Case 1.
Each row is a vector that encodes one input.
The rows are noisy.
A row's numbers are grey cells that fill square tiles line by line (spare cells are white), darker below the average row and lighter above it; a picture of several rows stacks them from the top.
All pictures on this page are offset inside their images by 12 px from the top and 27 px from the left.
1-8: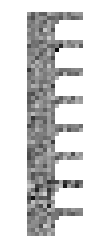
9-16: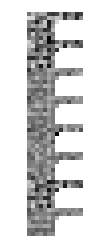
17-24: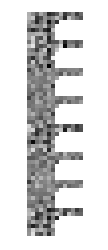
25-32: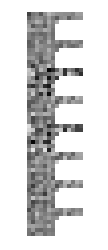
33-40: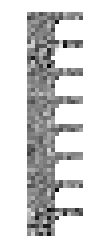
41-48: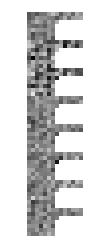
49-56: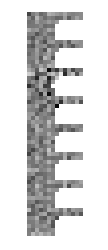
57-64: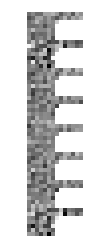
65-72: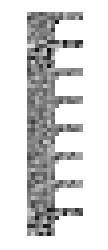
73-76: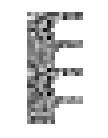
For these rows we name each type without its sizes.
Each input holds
a point on a line and a true/false value.
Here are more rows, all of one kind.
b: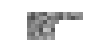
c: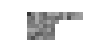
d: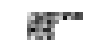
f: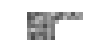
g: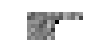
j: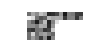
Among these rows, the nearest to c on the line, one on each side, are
f and j.
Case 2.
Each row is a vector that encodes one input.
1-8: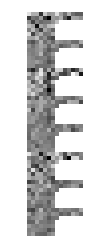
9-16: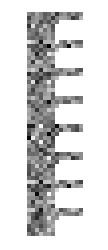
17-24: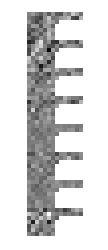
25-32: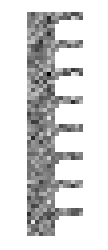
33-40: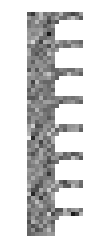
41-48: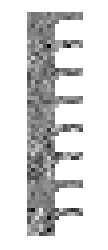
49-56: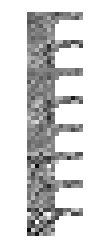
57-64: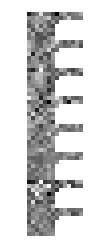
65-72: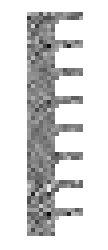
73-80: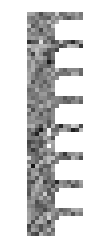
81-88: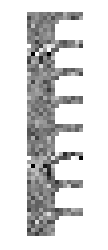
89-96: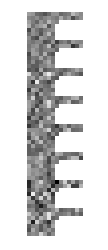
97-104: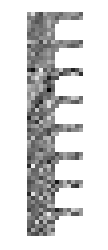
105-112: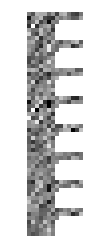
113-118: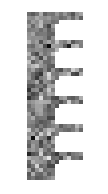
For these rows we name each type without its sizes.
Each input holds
a point on a line, together with either a fixed value, or a node of a tree.
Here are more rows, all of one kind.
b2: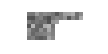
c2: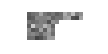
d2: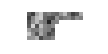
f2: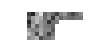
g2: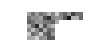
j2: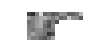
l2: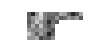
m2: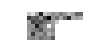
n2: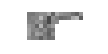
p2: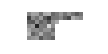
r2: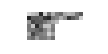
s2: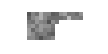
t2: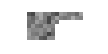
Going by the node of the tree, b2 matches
r2 and t2.
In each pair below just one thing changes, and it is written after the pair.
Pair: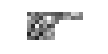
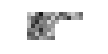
the node of the tree
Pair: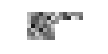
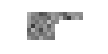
the place on the line
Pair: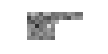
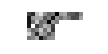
the place on the line
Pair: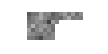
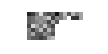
the place on the line
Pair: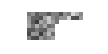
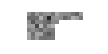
the node of the tree
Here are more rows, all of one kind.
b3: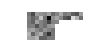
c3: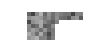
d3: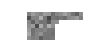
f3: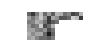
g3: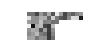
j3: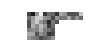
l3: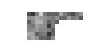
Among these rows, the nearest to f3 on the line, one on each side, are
b3 and g3.
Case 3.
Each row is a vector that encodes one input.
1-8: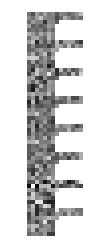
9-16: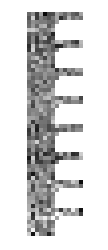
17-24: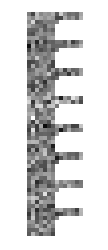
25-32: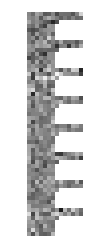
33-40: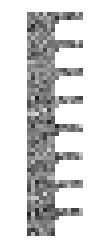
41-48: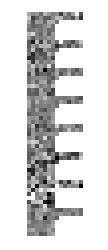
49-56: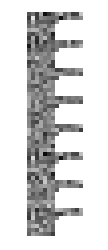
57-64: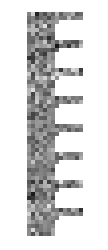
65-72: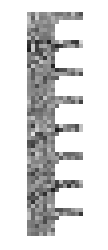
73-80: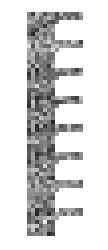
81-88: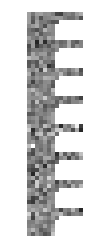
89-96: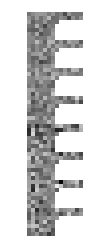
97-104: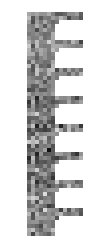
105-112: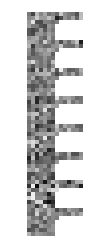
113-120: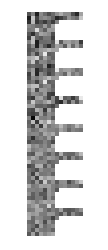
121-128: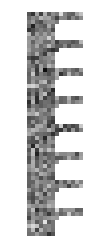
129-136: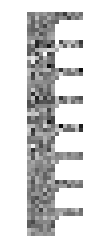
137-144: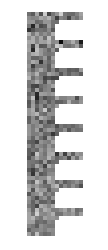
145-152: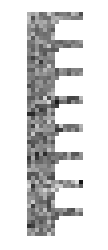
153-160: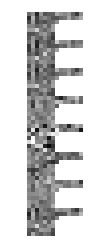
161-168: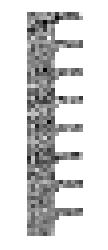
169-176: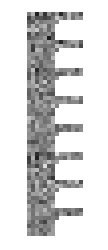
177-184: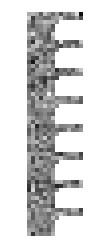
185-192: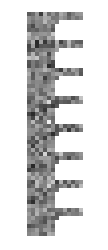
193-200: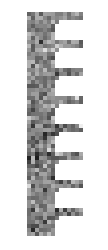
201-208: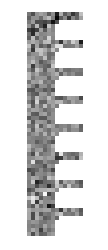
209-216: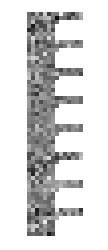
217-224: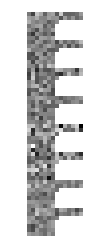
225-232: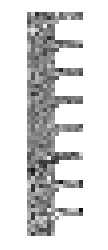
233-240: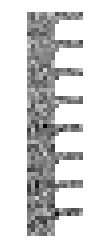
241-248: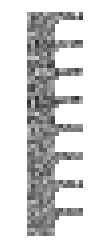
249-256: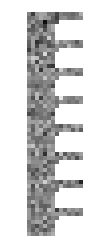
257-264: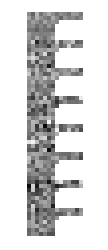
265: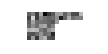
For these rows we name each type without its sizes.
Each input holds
a list of points on a line.
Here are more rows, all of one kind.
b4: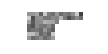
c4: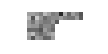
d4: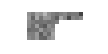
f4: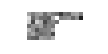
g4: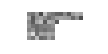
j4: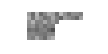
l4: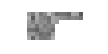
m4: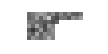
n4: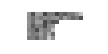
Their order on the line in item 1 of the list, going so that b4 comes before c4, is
b4, g4, c4, j4, l4, d4, m4, n4, f4.
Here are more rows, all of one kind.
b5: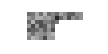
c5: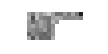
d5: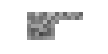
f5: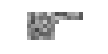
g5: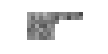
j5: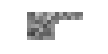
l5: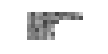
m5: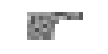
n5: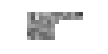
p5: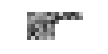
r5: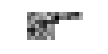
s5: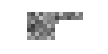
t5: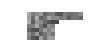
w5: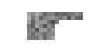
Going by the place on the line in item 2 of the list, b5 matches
g5, m5, p5 and w5.
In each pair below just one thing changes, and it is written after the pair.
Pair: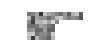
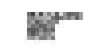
the place on the line in item 2 of the list
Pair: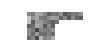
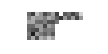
the place on the line in item 2 of the list
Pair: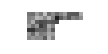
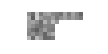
the place on the line in item 2 of the list
